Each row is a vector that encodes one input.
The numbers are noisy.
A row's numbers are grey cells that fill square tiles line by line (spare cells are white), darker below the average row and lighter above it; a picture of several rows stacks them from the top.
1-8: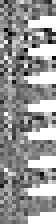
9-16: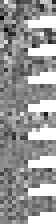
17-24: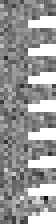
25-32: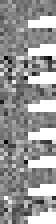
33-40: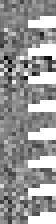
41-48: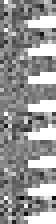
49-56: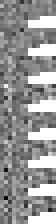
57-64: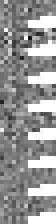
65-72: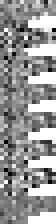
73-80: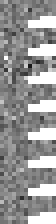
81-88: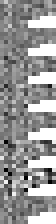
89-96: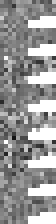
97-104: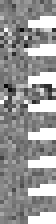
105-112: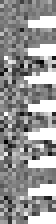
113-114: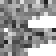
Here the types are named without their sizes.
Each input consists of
a list of points on a line.
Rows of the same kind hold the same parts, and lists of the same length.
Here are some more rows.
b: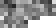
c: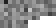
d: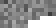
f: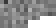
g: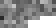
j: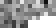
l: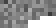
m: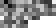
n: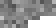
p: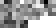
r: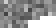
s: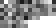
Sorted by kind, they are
b, m, n, r
c, d, f, g, l, s
j, p

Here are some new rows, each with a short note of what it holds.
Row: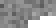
a list of two items
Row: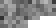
a list of one item
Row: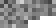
a list of two items
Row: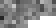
a list of one item
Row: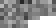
a list of one item
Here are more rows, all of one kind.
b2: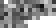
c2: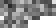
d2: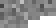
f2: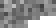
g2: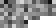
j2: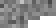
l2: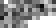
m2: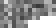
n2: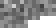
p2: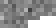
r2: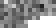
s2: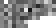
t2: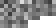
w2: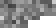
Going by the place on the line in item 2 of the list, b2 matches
j2, r2, s2 and t2.
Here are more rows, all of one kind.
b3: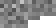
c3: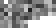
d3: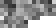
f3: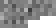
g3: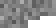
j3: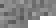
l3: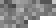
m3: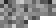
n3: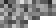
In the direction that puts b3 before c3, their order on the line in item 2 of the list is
g3, n3, f3, j3, b3, c3, m3, l3, d3.
